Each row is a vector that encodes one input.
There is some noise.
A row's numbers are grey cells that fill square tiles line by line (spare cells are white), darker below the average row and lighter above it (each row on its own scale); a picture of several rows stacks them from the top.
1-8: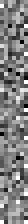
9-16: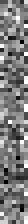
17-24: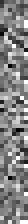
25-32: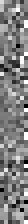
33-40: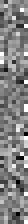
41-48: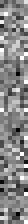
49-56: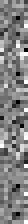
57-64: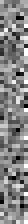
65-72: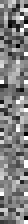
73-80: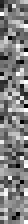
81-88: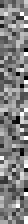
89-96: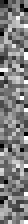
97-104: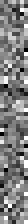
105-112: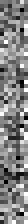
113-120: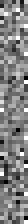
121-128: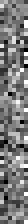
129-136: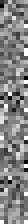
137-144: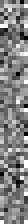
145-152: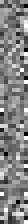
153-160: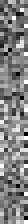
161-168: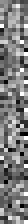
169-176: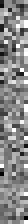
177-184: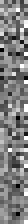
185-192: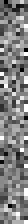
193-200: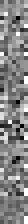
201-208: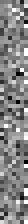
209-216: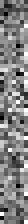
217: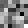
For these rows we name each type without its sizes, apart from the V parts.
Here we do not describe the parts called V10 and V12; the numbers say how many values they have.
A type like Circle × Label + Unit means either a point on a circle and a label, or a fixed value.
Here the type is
(Bool × Label + V10) × V12.
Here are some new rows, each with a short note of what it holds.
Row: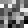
a label, a true/false value and a value of V12
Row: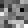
a value of V10 and a value of V12
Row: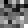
a value of V10 and a value of V12
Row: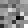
a label, a true/false value and a value of V12
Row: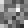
a label, a true/false value and a value of V12
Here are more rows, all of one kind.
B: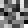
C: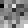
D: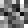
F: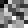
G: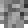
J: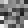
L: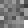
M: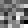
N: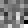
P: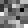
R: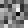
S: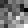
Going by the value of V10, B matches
F, G, L and N.
